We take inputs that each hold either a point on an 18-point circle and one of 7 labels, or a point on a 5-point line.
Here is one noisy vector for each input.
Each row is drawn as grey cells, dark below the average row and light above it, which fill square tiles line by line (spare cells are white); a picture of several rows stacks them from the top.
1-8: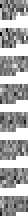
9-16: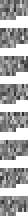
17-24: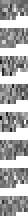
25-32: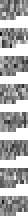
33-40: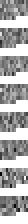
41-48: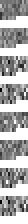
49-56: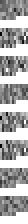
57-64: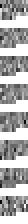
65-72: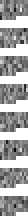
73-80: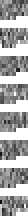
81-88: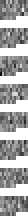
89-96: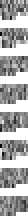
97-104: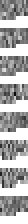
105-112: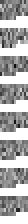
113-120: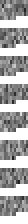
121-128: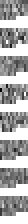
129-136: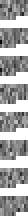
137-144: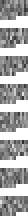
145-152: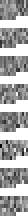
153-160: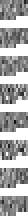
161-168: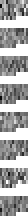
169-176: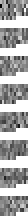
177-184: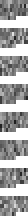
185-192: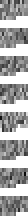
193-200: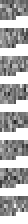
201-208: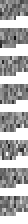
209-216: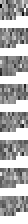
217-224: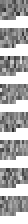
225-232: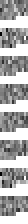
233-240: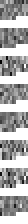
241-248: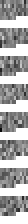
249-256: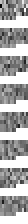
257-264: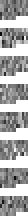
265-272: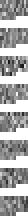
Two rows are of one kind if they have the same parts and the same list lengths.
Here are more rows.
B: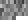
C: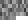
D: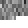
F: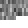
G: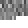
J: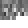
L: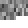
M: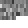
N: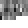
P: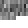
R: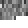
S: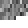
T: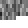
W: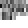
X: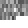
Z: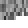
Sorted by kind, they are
B, C, D, F, G, J, L, M, N, P, R, S, T, X, Z
W

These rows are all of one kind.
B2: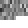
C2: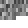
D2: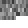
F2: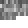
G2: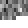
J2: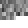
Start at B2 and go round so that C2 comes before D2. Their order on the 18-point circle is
B2, C2, F2, G2, D2, J2.
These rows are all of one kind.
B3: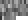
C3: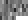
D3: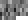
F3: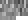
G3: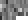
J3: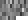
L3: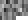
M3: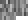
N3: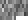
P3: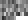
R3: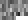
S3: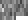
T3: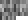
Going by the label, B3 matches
J3 and M3.
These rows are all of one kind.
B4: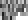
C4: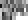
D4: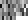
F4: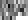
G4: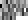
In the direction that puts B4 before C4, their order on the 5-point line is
F4, B4, C4, G4, D4.
